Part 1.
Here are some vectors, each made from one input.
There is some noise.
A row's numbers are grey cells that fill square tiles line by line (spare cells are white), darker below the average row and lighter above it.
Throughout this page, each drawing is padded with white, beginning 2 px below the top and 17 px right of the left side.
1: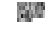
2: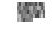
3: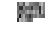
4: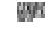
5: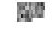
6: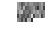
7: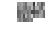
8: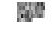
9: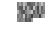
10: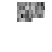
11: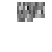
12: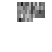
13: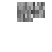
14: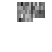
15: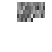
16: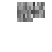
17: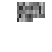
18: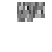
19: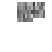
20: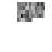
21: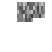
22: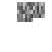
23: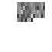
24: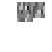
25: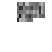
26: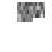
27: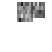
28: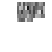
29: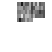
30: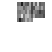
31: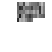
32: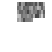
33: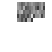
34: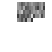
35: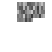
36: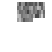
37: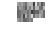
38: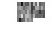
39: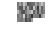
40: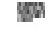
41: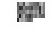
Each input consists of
one of 8 labels.
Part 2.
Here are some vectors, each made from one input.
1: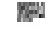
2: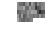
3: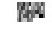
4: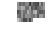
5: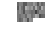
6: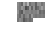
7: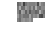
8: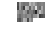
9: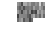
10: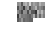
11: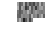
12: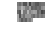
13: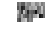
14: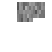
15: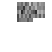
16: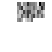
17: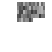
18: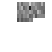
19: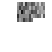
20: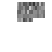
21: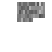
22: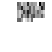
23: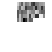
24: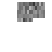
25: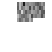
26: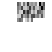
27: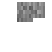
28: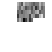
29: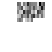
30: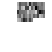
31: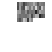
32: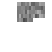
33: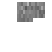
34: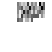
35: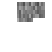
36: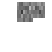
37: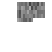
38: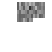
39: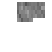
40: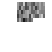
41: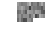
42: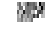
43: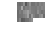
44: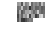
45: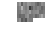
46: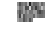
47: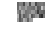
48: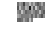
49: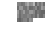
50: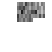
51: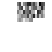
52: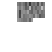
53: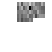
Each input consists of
either a fixed value, or a node of a 9-node tree.
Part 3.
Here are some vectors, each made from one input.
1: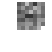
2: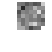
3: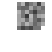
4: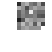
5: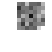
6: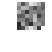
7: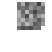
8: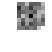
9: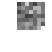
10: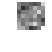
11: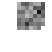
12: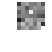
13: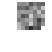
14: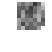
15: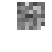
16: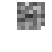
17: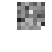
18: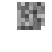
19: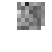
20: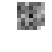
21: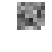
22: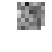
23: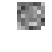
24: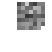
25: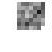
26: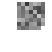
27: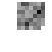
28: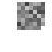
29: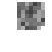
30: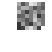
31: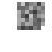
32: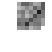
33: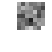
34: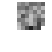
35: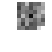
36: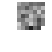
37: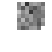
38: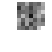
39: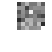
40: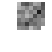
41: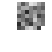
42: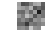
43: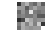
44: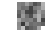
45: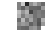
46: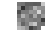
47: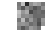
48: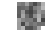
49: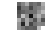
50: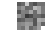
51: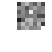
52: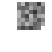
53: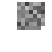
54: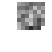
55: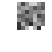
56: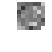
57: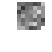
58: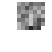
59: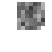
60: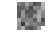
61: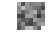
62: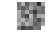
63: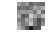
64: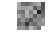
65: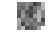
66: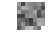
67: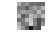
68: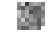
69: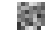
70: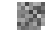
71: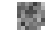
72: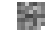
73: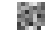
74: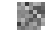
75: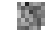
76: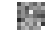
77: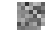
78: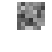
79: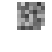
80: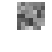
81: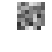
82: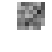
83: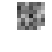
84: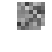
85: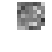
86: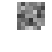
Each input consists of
a point on a 12-point line.
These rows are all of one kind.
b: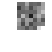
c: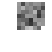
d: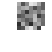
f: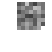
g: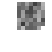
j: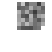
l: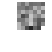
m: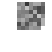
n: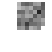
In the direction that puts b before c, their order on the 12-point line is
f, b, g, l, j, m, n, c, d.
